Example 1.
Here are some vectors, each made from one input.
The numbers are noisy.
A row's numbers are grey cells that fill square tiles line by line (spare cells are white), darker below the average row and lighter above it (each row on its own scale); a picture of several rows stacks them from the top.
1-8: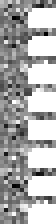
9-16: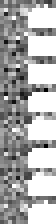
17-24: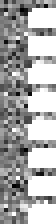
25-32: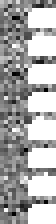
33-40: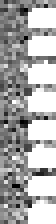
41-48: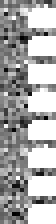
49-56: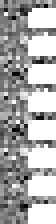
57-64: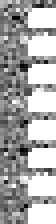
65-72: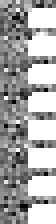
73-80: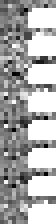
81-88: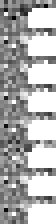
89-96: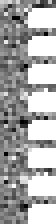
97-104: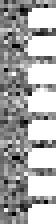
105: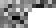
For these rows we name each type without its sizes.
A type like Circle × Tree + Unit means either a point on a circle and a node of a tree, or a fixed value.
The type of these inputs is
Bool × Line.
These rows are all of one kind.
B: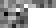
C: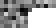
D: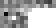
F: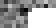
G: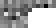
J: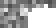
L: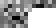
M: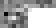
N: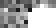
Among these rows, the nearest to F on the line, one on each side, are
B and C.
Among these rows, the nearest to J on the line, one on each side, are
D and N.
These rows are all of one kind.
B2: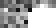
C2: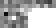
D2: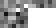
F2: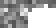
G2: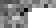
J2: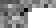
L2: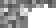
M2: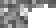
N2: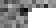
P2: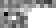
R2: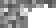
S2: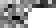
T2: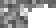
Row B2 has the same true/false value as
G2, J2 and N2.
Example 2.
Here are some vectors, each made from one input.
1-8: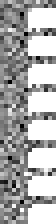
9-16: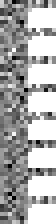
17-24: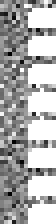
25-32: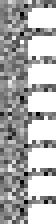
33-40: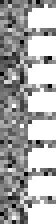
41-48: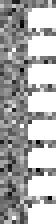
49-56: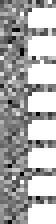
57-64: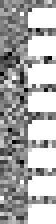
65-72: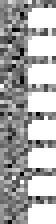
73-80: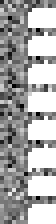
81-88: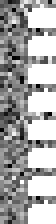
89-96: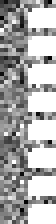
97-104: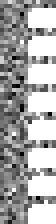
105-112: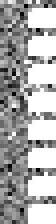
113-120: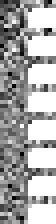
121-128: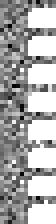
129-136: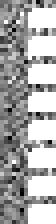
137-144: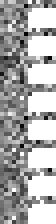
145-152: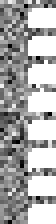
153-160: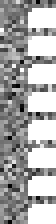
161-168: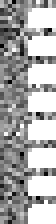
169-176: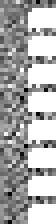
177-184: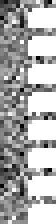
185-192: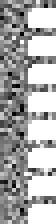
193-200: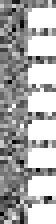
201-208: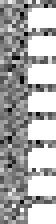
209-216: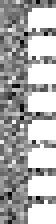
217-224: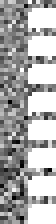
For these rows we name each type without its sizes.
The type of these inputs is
Bool × Bool × Bool + Tree + Unit.
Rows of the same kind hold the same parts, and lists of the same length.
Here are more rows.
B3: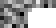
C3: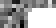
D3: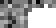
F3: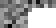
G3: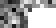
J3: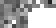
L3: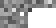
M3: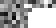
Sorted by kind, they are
B3, C3, G3, J3
D3, F3, L3
M3

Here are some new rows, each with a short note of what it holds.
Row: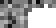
three true/false values
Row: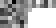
a node of a tree
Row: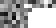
a fixed value
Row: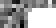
a node of a tree
